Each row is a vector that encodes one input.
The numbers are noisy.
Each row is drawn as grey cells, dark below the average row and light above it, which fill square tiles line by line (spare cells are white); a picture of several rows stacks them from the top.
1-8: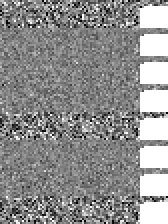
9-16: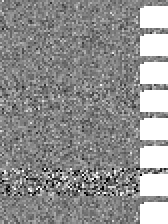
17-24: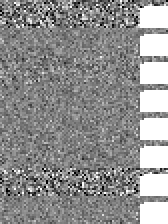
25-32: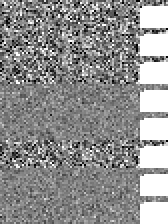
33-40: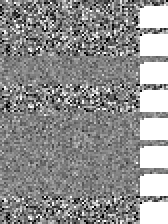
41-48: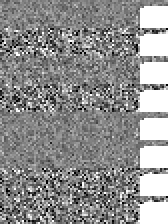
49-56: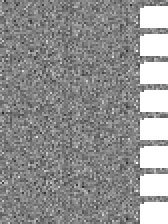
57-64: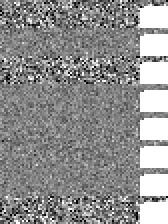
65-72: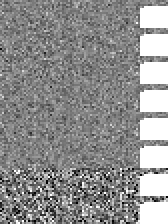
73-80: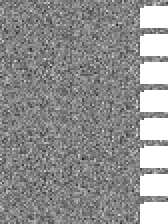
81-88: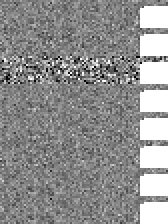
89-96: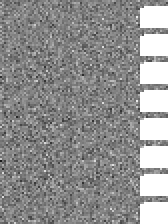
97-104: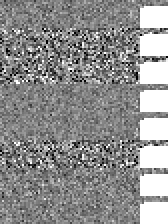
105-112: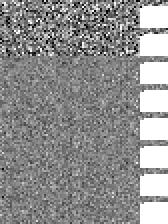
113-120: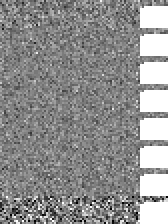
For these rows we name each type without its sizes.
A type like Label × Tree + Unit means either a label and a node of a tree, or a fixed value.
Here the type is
Line + List(Circle).
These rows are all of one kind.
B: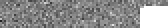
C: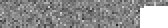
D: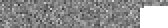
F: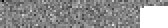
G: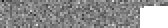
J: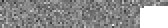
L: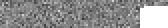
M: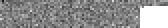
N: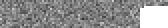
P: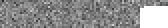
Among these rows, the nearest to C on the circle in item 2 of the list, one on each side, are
L and P.
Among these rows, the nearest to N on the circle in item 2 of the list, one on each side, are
J and M.
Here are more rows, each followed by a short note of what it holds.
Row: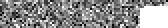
a point on a line
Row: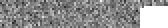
the empty list
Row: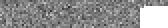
a list of two items
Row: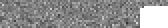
a list of one item
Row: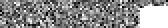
a point on a line
